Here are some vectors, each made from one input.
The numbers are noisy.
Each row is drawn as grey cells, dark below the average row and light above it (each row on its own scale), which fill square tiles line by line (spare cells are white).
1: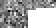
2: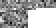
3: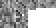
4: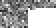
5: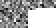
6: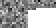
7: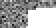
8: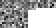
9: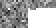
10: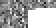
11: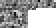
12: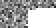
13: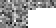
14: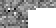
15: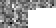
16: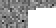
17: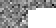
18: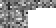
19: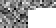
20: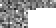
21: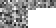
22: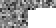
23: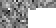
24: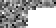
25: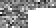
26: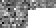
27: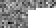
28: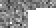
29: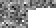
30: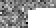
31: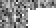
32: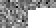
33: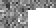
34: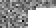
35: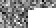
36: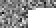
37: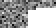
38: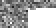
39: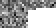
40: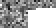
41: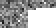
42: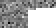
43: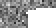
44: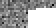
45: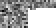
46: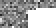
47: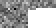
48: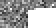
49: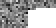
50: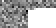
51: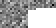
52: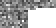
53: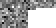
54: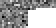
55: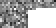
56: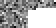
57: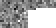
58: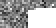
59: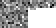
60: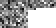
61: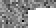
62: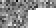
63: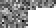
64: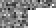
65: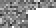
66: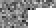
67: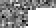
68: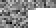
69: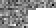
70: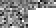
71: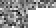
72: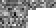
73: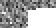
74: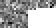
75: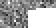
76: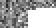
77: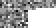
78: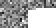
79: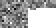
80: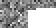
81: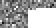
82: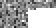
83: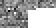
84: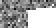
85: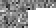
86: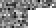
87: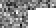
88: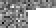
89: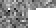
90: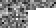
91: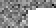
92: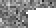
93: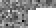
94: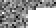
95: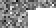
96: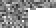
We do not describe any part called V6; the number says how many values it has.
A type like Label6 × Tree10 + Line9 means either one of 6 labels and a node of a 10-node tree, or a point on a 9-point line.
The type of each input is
Label5 × (Tree7 + V6).
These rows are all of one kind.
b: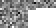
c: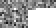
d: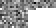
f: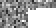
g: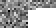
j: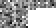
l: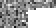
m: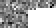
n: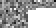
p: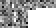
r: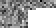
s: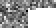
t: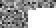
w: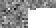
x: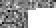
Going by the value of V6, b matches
c, d, j and p.
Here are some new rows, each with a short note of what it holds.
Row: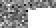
one of 5 labels and a value of V6
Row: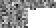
one of 5 labels and a value of V6
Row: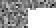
one of 5 labels and a value of V6
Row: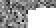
one of 5 labels and a node of a 7-node tree
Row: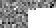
one of 5 labels and a value of V6
